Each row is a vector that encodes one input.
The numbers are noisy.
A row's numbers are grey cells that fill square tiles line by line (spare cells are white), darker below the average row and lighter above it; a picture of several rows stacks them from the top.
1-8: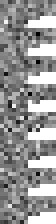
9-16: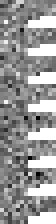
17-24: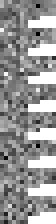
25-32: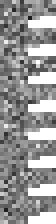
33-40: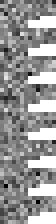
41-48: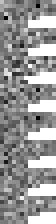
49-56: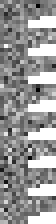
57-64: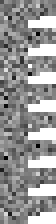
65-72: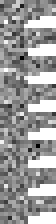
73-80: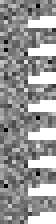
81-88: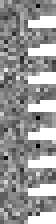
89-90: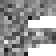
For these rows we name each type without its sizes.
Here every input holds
a node of a tree, together with a list of points on a line.
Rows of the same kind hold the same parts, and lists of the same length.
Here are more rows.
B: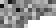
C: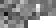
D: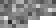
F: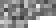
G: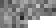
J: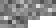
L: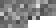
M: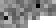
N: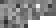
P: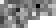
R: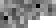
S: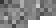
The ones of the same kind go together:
B, C, D, F, G, J, S
L, N
M, P, R

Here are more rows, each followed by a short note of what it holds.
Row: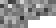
a node of a tree, together with a list of one item
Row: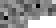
a node of a tree, together with the empty list
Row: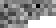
a node of a tree, together with the empty list
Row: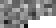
a node of a tree, together with a list of two items
